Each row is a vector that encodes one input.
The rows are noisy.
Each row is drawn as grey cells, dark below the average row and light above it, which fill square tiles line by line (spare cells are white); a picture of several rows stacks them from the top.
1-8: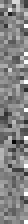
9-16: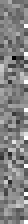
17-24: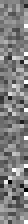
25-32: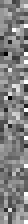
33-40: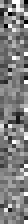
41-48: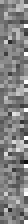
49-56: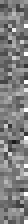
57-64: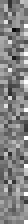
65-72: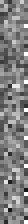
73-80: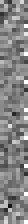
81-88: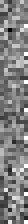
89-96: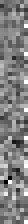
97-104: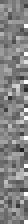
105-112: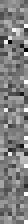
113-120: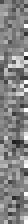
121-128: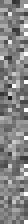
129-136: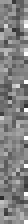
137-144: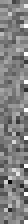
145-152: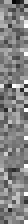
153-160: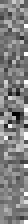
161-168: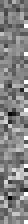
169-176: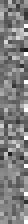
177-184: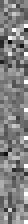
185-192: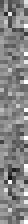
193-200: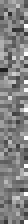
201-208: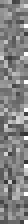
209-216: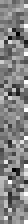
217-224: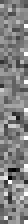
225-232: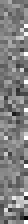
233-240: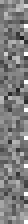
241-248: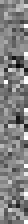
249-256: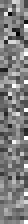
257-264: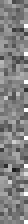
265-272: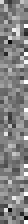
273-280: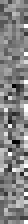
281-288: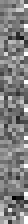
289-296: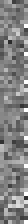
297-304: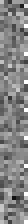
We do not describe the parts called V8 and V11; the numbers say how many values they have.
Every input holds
either a point on a 7-point line, or a value of V8 and a value of V11, or a list of up to three points on a 6-point line.
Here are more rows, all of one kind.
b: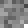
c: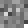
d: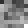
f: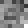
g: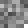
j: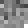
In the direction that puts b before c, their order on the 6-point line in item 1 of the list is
j, d, g, f, b, c.
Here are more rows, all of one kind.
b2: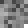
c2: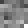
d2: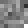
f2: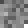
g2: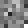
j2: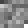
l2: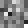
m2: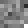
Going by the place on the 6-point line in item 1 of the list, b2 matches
f2 and l2.
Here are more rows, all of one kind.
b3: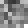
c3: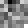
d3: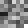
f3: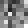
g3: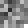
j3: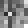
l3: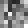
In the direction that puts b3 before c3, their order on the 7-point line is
j3, f3, l3, b3, c3, g3, d3.
